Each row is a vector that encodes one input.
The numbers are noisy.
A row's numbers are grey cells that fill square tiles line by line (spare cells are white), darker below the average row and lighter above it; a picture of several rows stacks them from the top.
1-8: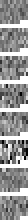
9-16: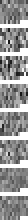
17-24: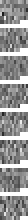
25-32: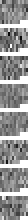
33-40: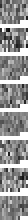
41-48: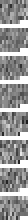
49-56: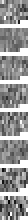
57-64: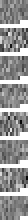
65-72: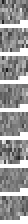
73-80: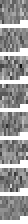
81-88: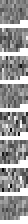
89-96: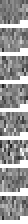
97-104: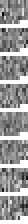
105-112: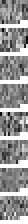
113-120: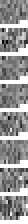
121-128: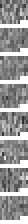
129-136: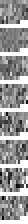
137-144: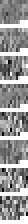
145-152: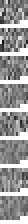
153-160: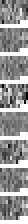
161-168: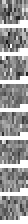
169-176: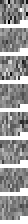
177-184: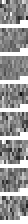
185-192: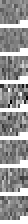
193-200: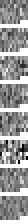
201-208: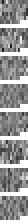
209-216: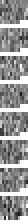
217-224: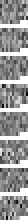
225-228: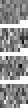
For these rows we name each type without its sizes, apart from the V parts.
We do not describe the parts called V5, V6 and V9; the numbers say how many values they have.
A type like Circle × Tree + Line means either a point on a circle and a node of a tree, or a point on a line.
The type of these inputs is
(Bool × Bool × Bool + V5) × Tree + Label × V9 + V6.
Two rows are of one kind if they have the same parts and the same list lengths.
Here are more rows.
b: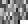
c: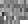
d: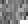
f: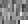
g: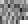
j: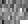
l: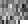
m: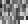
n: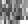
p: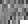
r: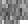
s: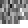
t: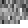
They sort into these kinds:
b, c, g, l
d
f, j, m, s, t
n, p, r

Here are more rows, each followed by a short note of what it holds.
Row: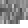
a node of a tree and three true/false values
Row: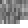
a node of a tree and a value of V5
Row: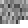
a value of V6
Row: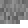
a node of a tree and three true/false values
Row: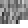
a value of V6
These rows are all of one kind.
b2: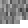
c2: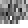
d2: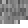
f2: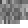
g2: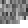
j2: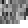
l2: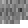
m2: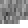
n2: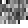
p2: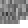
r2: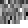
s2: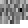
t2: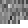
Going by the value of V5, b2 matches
c2, l2, s2 and t2.
